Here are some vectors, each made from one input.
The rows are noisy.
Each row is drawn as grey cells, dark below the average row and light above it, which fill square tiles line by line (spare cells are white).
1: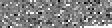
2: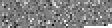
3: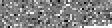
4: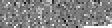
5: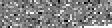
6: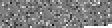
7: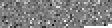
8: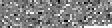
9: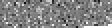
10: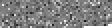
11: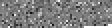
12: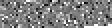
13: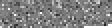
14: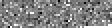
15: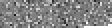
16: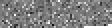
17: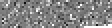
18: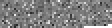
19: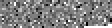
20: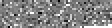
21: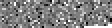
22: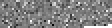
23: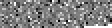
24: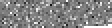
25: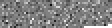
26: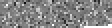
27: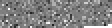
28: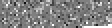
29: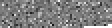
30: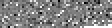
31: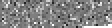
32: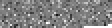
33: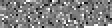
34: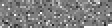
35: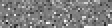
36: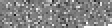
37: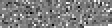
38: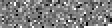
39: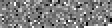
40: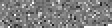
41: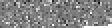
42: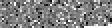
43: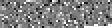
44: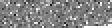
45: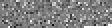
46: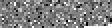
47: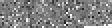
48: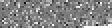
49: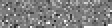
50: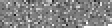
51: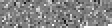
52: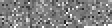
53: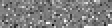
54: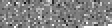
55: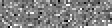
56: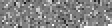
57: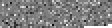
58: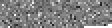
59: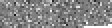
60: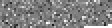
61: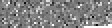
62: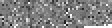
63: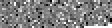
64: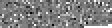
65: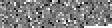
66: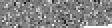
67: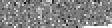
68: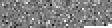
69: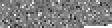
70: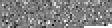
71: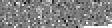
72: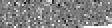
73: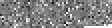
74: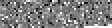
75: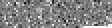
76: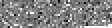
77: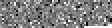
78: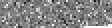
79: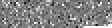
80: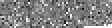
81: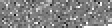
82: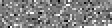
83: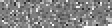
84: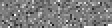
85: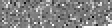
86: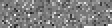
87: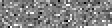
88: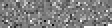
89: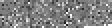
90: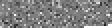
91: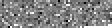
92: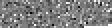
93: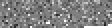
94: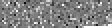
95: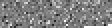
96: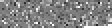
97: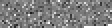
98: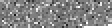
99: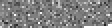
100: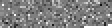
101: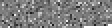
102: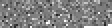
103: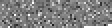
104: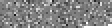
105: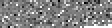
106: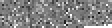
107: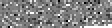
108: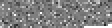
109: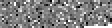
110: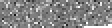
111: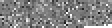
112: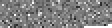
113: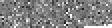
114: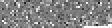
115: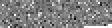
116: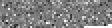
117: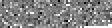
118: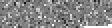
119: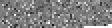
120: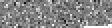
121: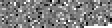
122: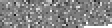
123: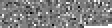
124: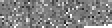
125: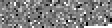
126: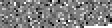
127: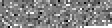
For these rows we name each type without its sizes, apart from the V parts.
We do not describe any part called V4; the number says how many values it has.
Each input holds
a true/false value, together with either a point on a line, or a list of values of V4.
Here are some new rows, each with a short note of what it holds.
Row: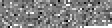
a point on a line and a true/false value
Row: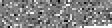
a point on a line and a true/false value
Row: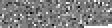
a true/false value, together with the empty list
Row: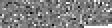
a true/false value, together with the empty list
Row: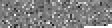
a true/false value, together with a list of one item
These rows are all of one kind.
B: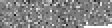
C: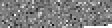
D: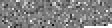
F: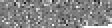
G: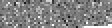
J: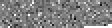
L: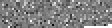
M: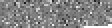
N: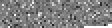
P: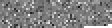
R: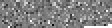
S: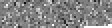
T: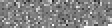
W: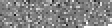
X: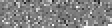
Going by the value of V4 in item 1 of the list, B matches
D, L, R and W.
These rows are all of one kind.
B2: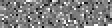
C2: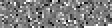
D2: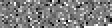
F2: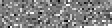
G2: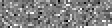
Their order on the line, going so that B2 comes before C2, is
B2, C2, D2, F2, G2.
